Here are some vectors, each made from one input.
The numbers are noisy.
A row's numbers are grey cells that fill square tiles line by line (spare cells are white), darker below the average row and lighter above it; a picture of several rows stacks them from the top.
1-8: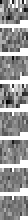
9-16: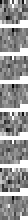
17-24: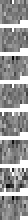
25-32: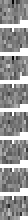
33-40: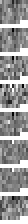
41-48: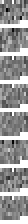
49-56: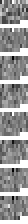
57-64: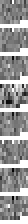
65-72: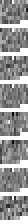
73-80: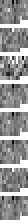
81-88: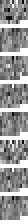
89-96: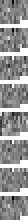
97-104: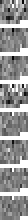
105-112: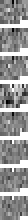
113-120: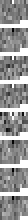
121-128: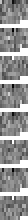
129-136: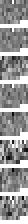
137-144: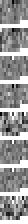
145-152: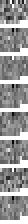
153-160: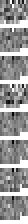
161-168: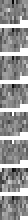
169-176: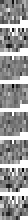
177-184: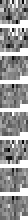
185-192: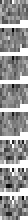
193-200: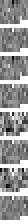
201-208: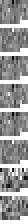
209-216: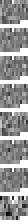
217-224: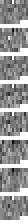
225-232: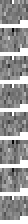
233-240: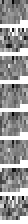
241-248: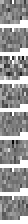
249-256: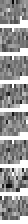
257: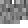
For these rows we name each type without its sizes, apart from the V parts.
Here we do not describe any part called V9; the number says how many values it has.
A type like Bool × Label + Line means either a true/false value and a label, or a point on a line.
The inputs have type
Bool × List(V9) + Circle × Line.
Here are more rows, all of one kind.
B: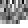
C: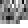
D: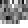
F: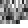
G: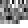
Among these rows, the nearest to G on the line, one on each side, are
C and D.
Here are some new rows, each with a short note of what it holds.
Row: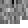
a true/false value, together with a list of three items
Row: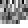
a point on a circle and a point on a line
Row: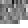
a true/false value, together with the empty list
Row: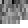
a true/false value, together with a list of one item
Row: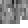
a true/false value, together with a list of two items
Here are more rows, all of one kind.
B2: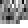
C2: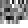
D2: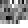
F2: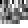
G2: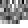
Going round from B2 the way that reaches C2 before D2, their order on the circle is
B2, G2, F2, C2, D2.
